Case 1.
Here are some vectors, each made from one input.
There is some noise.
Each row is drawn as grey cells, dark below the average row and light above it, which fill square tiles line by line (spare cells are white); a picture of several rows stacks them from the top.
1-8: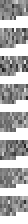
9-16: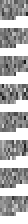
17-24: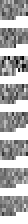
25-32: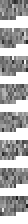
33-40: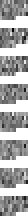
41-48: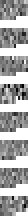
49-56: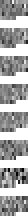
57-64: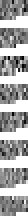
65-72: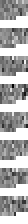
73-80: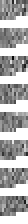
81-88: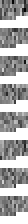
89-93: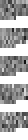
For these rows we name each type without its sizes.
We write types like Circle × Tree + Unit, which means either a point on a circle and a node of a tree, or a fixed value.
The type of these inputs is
List(Line).
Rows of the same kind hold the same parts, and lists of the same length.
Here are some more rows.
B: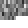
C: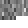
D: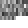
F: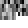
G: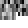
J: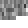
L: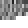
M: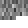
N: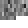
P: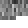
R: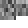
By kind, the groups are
B, D
C, M, N, P, R
F, G
J, L

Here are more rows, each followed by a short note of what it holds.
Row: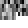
the empty list
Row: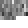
a list of one item
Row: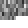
a list of one item
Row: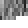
a list of two items
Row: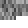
a list of two items
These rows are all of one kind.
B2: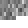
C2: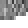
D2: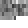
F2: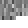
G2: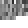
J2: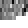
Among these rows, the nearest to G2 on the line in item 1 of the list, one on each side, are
C2 and J2.
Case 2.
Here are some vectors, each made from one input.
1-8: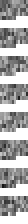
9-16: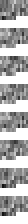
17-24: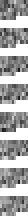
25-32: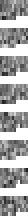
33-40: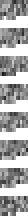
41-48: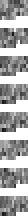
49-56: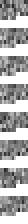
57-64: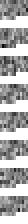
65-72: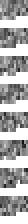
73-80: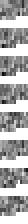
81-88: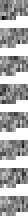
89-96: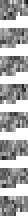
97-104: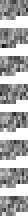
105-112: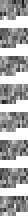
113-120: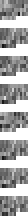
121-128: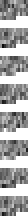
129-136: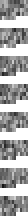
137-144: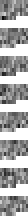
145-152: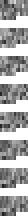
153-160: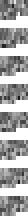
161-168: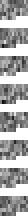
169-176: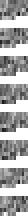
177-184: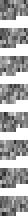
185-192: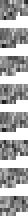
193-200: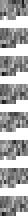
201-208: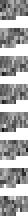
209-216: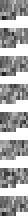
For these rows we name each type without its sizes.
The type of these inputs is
Label × Label + Tree.
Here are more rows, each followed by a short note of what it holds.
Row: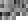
two labels
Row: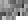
two labels
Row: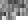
two labels
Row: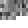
two labels
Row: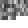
a node of a tree
